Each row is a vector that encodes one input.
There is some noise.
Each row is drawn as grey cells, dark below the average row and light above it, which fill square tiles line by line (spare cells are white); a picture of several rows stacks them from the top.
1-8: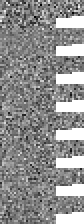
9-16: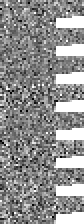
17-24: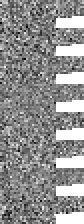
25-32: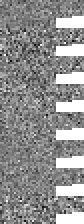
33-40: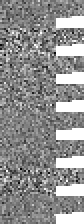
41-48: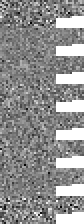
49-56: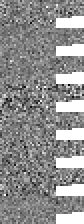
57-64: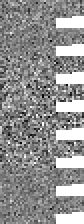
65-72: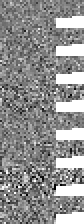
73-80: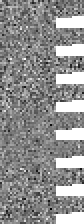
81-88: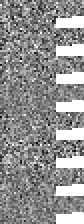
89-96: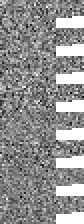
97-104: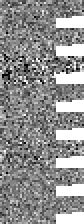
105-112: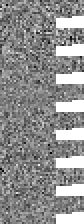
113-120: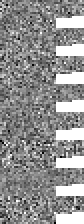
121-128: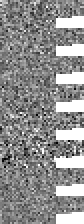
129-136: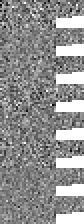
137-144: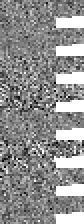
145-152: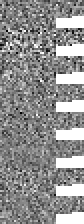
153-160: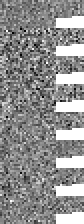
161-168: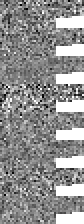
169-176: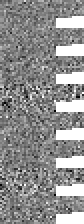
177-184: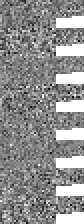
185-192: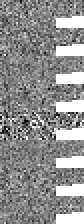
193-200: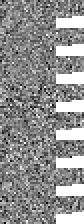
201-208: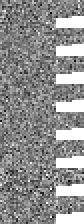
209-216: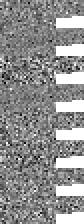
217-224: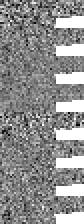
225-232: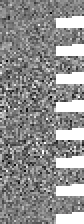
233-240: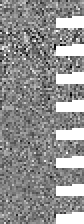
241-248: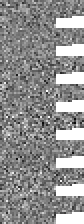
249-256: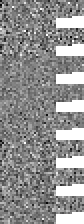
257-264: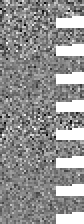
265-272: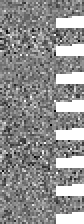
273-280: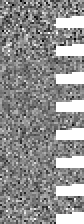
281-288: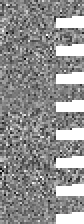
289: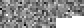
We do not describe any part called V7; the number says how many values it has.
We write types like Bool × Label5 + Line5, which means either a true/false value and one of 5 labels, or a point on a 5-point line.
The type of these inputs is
Bool × Circle10 + Circle8 × (Circle8 + Line8) + V7.
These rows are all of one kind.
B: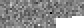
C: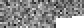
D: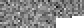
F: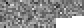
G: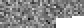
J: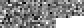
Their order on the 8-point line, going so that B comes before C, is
B, C, D, J, F, G.
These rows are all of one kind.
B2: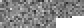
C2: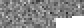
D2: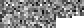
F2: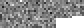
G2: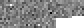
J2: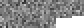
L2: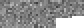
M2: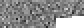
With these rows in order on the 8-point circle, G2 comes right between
F2 and L2.
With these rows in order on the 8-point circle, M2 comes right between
D2 and J2.
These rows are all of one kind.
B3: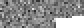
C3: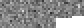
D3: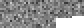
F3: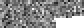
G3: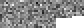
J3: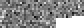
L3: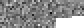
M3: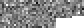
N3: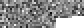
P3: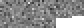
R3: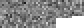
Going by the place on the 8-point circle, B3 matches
C3, D3, F3 and J3.
